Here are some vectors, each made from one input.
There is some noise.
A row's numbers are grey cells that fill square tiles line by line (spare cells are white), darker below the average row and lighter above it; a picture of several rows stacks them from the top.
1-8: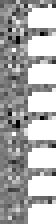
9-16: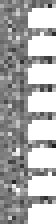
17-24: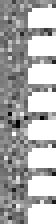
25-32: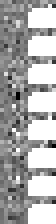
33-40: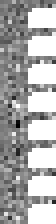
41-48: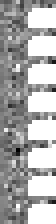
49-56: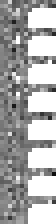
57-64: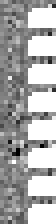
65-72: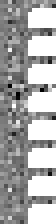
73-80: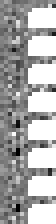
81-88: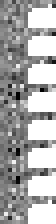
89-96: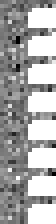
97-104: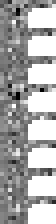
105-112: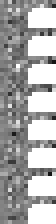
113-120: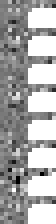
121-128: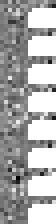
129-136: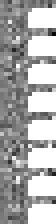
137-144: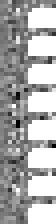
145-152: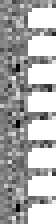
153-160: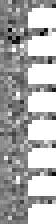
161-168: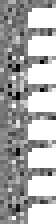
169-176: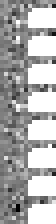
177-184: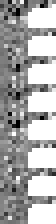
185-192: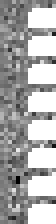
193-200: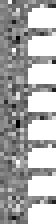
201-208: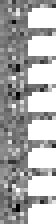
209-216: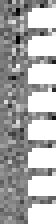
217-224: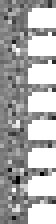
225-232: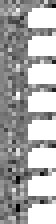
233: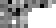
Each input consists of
a point on a 5-point line and a true/false value.
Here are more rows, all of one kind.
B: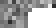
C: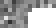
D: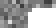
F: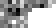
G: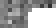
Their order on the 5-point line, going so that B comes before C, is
F, B, C, D, G.
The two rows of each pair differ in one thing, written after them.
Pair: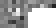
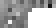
the true/false value
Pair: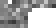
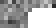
the place on the 5-point line
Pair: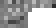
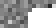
the true/false value
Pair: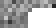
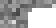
the true/false value
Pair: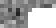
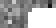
the place on the 5-point line
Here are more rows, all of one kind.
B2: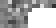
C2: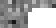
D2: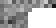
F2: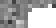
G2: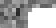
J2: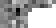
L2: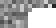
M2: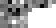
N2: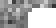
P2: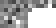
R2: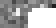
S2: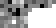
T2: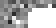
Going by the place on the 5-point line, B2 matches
C2 and N2.
